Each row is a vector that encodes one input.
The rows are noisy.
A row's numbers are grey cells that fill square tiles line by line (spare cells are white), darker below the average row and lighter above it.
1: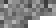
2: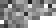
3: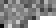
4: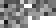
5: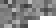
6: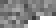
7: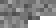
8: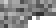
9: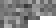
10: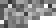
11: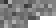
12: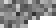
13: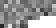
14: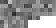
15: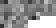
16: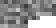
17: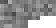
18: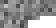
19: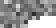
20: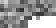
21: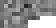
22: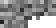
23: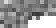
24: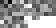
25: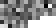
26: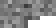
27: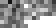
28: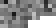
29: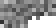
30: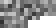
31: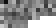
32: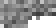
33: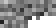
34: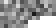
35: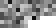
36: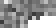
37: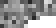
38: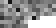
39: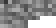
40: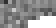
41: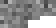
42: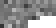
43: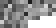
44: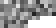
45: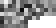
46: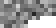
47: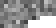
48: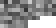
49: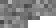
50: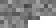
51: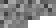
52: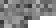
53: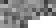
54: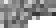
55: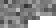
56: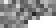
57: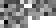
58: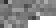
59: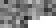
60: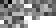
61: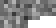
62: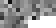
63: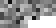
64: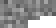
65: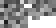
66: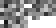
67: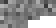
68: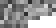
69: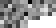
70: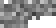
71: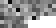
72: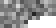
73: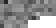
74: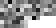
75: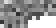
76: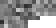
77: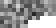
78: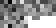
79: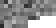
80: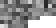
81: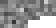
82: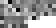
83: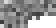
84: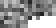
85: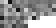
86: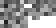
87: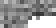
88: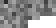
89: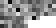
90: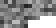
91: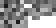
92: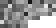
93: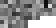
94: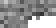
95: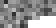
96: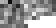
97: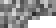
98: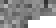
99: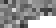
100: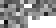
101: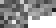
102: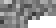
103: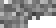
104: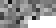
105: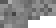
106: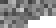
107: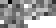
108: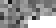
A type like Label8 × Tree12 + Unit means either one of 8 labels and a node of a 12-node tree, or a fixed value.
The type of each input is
Label5 + Line5 × (Line5 × Line5 + Unit).
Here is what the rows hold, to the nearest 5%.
About 30% of them hold one of 5 labels. The rest hold a point on a 5-point line, together with either a fixed value, or a point on each of two 5-point lines.
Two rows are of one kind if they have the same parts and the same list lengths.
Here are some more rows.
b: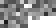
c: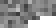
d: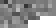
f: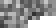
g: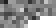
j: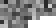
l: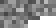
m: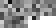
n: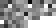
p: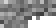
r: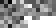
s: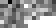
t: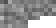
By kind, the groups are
b, m, n, r, s
c, d, g, j, l, t
f, p

